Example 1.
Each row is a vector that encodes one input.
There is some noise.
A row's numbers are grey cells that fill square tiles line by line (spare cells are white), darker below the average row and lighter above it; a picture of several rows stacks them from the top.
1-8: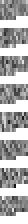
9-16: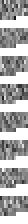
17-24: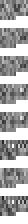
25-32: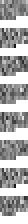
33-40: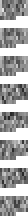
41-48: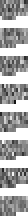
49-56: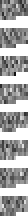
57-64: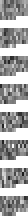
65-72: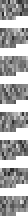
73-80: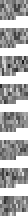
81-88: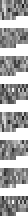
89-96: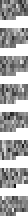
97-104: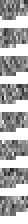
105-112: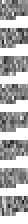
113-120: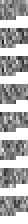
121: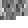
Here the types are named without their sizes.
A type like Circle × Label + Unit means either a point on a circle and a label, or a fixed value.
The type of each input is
Tree.
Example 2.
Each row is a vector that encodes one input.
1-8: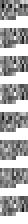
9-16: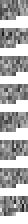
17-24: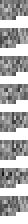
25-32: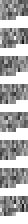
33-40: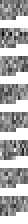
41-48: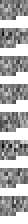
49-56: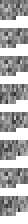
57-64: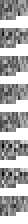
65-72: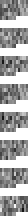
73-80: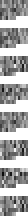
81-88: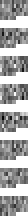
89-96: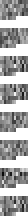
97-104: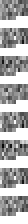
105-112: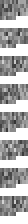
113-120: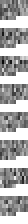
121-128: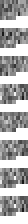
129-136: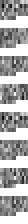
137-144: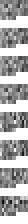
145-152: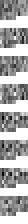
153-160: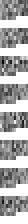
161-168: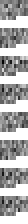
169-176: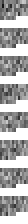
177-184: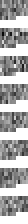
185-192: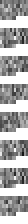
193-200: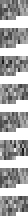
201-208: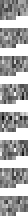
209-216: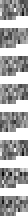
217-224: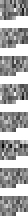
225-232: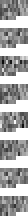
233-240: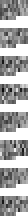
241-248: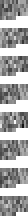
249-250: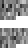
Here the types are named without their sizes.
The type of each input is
Line.
